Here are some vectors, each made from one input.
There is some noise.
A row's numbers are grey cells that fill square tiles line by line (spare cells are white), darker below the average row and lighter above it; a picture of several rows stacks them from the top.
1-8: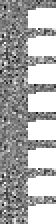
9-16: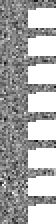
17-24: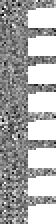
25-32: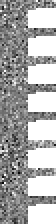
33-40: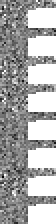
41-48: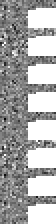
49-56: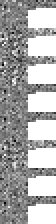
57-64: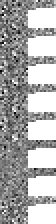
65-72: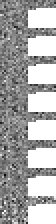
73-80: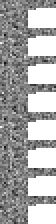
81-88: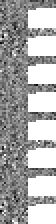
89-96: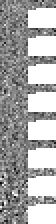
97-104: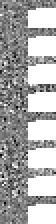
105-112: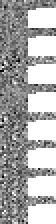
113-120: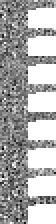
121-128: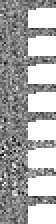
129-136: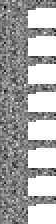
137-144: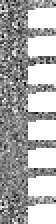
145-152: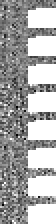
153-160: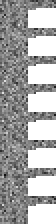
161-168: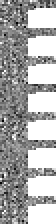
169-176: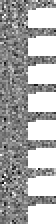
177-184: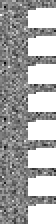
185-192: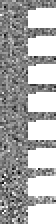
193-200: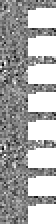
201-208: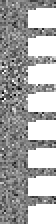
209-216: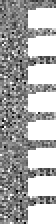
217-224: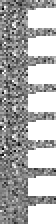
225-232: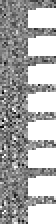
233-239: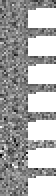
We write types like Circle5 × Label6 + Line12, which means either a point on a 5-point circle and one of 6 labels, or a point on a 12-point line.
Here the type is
Label7 × Line6 + List2(Line8).
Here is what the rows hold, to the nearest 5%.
About 35% of them hold one of 7 labels and a point on a 6-point line. The rest are lists of up to two points on an 8-point line: about 5% of all rows are empty, 25% hold one and 40% two.
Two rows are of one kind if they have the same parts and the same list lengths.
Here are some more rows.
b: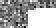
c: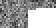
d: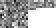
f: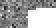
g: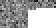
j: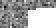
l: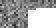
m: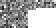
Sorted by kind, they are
b
c, g, l
d, m
f, j

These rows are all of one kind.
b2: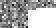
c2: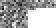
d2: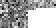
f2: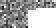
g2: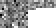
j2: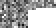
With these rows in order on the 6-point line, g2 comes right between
d2 and j2.
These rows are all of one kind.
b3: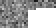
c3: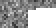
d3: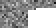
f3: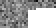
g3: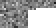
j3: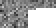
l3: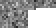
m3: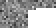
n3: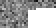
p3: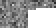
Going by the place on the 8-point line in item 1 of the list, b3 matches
f3 and n3.
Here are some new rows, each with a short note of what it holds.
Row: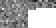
a list of two items
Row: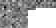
a list of one item
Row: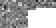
a list of one item
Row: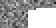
a list of two items
